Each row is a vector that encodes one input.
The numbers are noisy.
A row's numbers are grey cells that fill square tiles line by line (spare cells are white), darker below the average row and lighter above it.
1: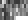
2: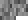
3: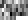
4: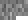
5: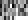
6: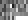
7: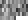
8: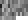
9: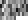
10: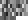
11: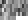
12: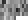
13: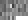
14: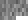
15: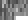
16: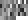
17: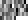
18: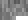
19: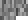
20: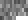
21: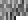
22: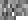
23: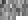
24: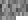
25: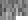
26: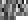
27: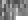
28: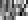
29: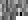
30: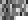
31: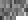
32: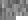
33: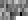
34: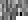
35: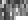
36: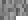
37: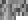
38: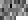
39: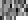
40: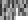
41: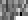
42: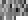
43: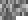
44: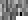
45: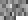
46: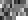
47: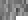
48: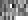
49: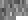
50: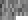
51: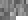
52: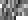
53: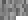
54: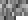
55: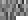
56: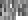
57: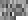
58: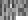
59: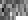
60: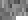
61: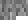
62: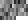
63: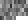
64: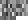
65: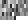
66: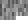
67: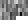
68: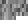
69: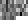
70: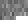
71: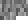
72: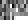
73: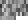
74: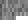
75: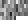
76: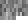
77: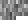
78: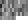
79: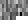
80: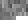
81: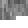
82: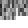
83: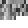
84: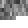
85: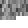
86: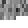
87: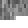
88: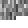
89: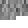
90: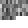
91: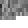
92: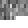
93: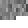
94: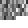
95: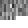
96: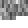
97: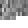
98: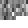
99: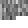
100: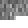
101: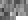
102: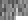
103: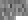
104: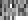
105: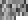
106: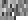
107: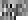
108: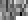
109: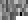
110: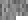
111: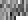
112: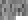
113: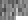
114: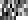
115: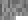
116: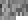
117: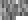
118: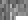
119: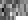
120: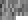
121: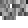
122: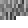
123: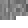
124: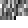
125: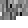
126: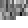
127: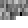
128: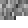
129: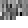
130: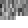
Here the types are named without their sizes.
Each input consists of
either a point on a circle, or a fixed value, or a node of a tree and a true/false value.
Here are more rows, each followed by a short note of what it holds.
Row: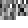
a fixed value
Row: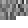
a fixed value
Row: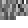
a fixed value
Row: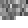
a point on a circle
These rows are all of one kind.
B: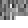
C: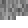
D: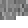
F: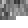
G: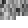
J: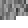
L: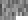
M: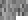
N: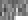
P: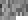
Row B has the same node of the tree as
G and J.
